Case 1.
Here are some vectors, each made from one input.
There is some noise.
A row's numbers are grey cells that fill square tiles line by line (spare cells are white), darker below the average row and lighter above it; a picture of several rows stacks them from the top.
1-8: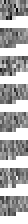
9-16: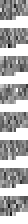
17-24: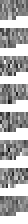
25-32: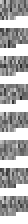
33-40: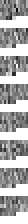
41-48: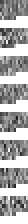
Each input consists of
three true/false values.
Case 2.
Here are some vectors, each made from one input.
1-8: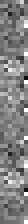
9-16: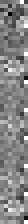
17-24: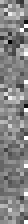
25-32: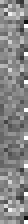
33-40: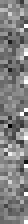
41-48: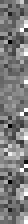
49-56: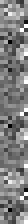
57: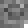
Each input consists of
a point on a 6-point line.
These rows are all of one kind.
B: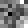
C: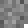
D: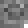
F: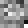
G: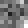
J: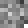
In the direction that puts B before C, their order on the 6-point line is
B, G, D, C, J, F.
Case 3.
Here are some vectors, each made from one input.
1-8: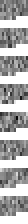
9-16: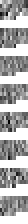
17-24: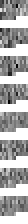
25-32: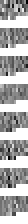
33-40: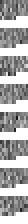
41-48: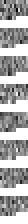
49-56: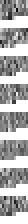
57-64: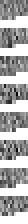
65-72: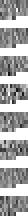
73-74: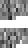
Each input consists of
three true/false values.
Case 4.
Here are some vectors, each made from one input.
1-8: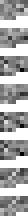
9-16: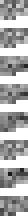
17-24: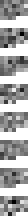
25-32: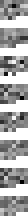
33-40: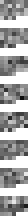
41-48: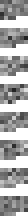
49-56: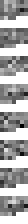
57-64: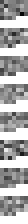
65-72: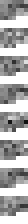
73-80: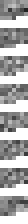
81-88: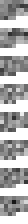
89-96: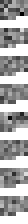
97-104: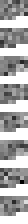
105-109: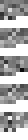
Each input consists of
one of 8 labels.
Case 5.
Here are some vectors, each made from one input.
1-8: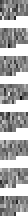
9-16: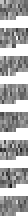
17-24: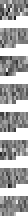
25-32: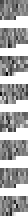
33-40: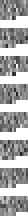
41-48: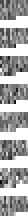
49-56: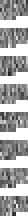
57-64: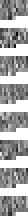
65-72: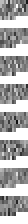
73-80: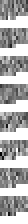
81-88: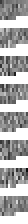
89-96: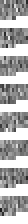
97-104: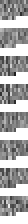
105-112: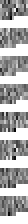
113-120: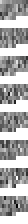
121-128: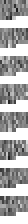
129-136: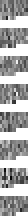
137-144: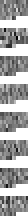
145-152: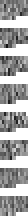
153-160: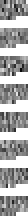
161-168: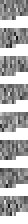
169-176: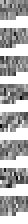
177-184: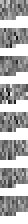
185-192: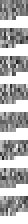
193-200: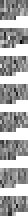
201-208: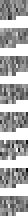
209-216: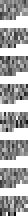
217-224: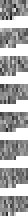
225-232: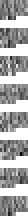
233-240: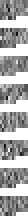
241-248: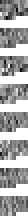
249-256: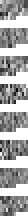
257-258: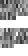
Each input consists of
three true/false values.
